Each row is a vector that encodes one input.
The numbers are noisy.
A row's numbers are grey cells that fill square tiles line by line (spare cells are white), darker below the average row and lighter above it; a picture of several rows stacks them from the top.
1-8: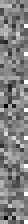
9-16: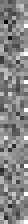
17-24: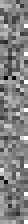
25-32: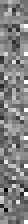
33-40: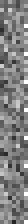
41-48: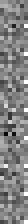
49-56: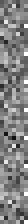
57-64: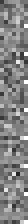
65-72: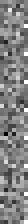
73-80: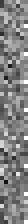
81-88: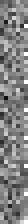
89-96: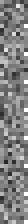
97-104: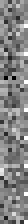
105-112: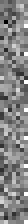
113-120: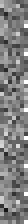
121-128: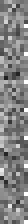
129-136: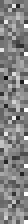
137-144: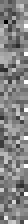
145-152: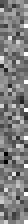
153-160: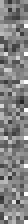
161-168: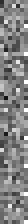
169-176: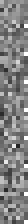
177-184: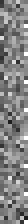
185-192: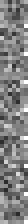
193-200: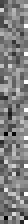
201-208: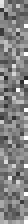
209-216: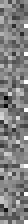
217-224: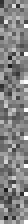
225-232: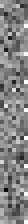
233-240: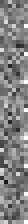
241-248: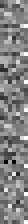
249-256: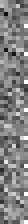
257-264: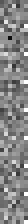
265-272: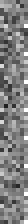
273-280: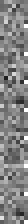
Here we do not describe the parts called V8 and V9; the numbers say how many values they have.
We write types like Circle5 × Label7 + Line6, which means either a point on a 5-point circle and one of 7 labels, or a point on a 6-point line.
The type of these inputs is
Bool × Bool × Bool × Bool + (Line7 + V8 × V9) × Tree11.
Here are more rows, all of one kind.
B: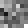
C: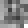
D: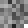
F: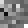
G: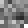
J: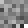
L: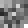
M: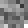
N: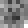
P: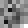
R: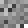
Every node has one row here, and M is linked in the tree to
B, D and N.
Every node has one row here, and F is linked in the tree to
B.
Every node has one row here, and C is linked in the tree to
N.
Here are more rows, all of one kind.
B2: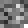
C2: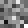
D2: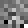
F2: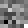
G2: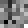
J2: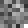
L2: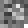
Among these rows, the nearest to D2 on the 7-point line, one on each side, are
F2 and G2.
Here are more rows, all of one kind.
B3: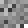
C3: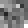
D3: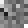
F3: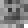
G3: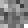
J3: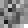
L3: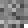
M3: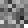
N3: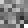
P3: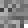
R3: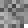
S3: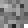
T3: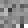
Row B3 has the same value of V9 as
D3, G3, N3 and T3.
